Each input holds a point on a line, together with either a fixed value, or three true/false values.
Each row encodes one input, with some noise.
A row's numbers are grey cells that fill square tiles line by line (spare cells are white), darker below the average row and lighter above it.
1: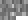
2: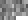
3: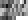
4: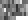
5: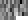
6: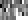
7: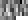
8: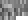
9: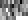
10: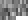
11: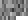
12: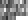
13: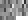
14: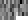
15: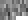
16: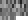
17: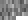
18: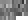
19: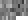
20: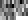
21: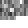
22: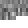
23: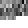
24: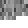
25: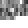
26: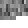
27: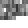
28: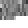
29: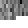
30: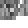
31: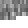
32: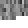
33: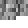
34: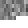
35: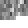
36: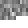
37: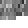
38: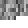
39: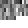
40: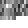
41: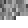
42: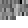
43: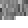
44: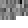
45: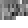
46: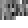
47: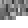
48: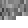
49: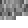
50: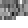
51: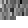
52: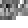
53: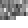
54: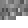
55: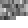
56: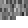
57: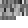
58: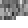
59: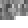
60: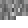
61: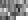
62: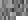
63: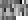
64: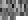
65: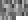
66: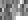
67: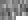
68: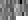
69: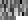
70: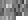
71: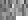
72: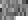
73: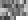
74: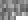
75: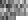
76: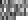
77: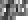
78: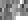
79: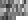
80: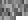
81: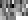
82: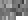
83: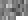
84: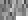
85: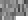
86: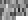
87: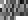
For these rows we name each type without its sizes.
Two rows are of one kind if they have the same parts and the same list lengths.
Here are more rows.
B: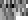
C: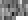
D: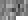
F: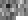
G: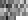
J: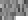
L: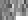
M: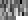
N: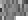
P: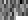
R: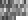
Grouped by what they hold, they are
B, F, G, L, R
C, D, J, M, N, P

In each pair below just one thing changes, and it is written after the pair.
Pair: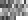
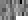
the place on the line
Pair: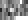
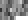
one of the three true/false values
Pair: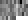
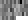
one of the three true/false values
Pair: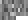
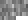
one of the three true/false values
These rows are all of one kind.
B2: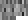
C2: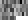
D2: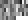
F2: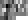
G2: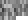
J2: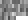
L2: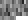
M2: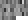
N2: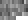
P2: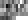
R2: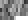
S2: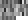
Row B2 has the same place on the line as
C2, D2, M2 and S2.
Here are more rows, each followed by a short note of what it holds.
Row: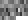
a point on a line and three true/false values
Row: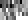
a point on a line and three true/false values
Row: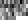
a point on a line
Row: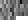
a point on a line
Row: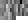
a point on a line
